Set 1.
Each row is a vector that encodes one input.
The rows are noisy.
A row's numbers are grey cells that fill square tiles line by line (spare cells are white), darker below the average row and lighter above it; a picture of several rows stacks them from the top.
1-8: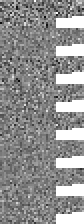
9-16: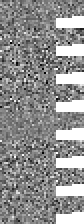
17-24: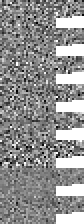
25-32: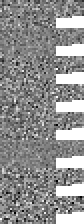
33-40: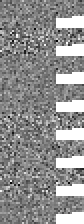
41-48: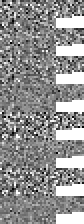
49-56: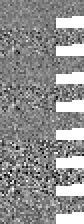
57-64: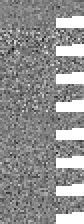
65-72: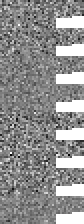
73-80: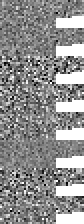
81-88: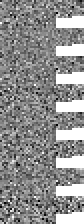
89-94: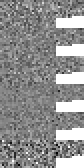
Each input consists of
either a point on a 5-point line, or a point on a 7-point line and a true/false value.
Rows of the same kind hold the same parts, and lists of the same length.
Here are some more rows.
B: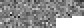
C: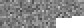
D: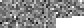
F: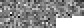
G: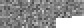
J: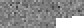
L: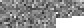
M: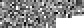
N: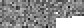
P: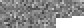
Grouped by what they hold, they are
B, F, J, N
C, D, G, L, M, P

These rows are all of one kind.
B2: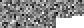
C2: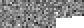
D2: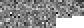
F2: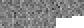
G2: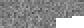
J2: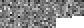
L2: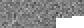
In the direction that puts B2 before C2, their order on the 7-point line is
J2, B2, L2, G2, C2, D2, F2.
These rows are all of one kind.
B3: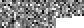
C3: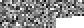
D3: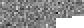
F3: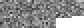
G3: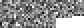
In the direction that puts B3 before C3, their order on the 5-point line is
D3, B3, C3, F3, G3.
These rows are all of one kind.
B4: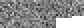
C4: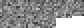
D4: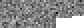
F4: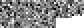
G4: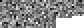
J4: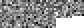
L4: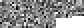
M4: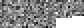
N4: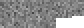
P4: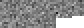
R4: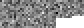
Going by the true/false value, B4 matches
J4, L4, P4 and R4.
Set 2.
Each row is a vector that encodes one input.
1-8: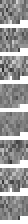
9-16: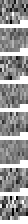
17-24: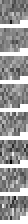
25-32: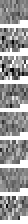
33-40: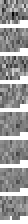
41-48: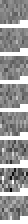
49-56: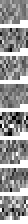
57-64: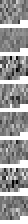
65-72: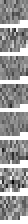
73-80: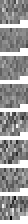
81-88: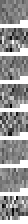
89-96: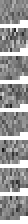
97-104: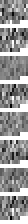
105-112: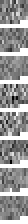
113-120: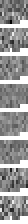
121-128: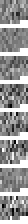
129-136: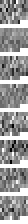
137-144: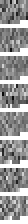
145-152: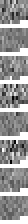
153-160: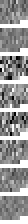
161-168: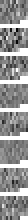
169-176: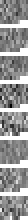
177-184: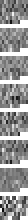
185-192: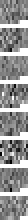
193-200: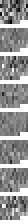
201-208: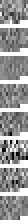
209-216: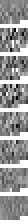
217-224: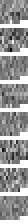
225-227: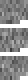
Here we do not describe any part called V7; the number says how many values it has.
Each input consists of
a point on a 10-point line, together with either three true/false values, or a value of V7.
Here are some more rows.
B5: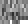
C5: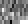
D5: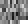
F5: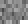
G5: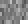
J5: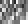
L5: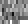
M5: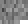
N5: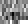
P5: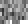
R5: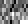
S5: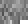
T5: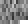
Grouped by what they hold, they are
B5, D5, J5, L5, N5, R5, S5, T5
C5, F5, G5, M5, P5

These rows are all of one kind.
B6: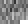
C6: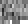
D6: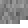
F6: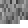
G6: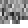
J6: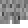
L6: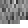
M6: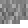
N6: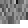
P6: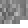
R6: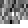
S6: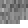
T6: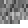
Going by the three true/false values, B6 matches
C6, J6, S6 and T6.
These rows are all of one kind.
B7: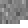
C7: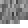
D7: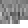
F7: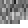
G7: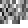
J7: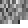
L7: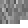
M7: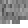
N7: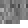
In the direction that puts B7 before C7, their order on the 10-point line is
D7, N7, B7, L7, C7, F7, G7, M7, J7.
